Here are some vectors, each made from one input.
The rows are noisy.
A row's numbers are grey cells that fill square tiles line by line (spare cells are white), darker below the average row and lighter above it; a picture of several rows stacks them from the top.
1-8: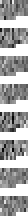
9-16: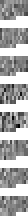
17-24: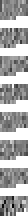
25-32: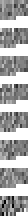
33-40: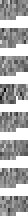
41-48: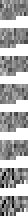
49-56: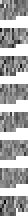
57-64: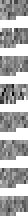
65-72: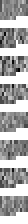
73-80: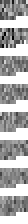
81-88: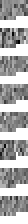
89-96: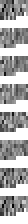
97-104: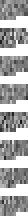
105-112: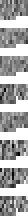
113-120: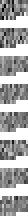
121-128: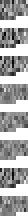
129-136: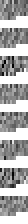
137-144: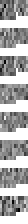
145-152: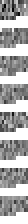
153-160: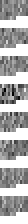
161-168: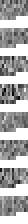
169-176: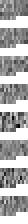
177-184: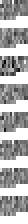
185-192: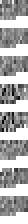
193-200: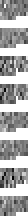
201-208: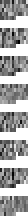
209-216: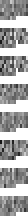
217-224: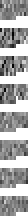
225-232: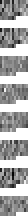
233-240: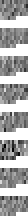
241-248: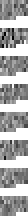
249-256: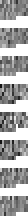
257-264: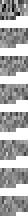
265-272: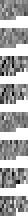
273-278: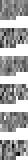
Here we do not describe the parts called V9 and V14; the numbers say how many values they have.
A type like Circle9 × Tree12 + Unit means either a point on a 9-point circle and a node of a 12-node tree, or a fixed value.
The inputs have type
Bool × Line5 × V9 × V14 + Circle10.
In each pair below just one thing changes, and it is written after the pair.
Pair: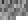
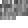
the value of V14
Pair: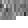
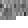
the value of V9
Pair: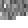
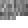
the value of V14
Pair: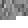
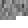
the place on the 5-point line
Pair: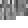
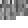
the place on the 5-point line
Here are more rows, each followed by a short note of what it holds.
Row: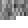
a point on a 5-point line, a true/false value, a value of V9 and a value of V14
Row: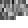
a point on a 10-point circle
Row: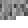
a point on a 5-point line, a true/false value, a value of V9 and a value of V14
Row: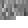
a point on a 5-point line, a true/false value, a value of V9 and a value of V14
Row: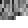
a point on a 10-point circle
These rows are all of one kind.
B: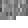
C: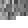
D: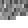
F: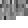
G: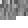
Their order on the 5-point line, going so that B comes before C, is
G, F, B, C, D.
